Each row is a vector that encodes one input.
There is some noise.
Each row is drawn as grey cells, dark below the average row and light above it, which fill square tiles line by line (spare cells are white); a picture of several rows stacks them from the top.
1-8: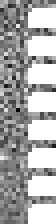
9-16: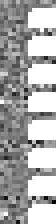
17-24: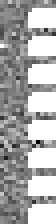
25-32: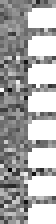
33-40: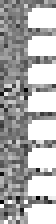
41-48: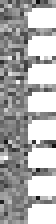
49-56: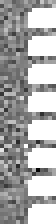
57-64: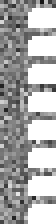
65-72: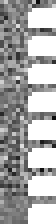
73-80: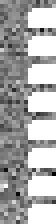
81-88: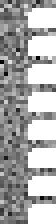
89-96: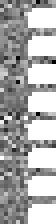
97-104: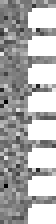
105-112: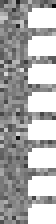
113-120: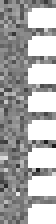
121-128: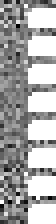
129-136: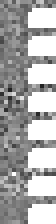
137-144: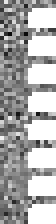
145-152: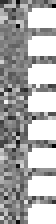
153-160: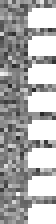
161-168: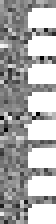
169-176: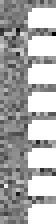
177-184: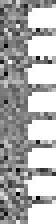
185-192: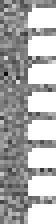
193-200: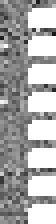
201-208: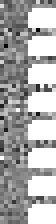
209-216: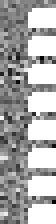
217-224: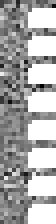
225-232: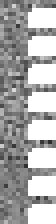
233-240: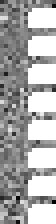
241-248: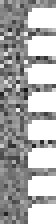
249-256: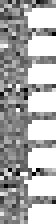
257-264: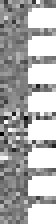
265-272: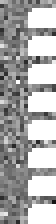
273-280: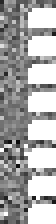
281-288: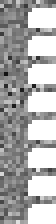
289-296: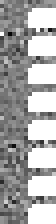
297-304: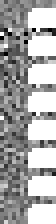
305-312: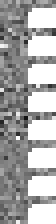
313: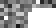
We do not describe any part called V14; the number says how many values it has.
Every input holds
either one of 7 labels and a true/false value, or a value of V14.
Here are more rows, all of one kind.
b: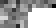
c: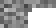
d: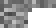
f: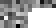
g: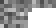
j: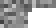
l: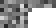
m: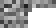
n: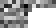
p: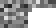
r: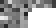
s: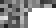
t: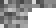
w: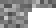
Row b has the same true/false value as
l, r and s.
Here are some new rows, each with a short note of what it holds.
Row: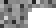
a value of V14
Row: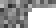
a value of V14
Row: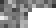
one of 7 labels and a true/false value
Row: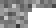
one of 7 labels and a true/false value
